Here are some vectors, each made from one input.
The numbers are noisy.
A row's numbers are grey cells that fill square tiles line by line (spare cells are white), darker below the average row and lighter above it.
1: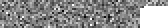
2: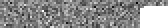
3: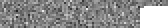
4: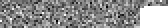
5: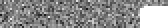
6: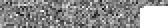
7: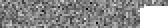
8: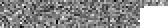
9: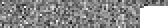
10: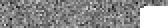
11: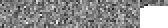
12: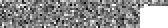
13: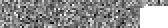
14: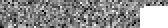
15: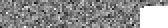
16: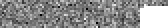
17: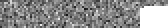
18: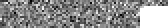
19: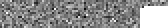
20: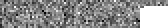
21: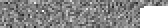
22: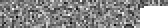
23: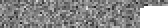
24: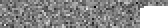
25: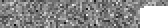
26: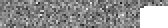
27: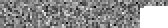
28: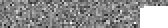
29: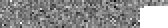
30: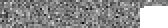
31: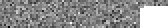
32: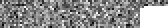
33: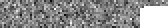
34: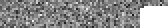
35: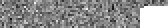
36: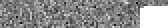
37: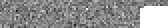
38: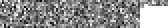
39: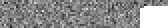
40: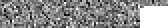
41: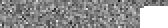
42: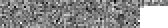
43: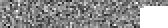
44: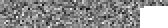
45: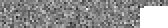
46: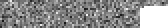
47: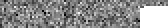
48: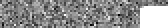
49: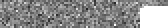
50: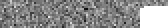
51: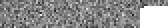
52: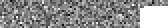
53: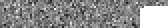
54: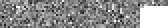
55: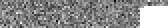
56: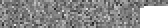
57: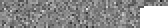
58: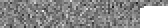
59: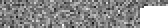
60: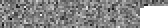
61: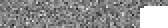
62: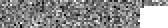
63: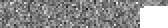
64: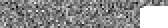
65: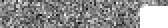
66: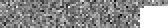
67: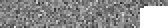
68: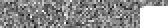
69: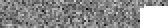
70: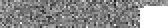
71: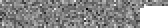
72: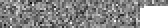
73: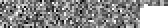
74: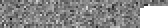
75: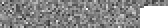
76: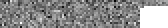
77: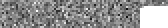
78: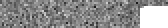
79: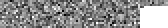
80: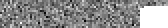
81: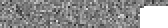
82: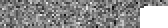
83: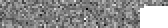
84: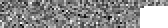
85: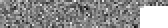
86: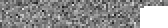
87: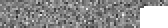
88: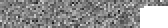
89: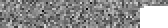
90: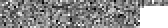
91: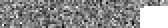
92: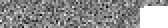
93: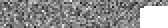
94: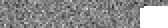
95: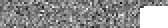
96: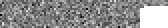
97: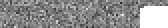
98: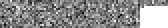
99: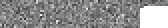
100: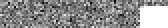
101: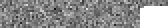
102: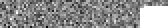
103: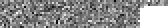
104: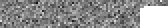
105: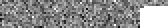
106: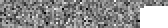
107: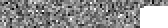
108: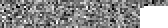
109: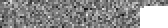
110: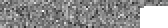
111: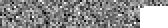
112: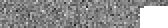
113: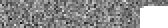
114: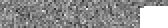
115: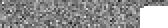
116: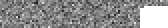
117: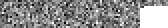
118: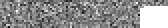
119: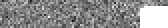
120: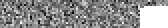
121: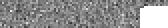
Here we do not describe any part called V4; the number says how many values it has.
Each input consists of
either two labels (each one of 5), or a value of V4.
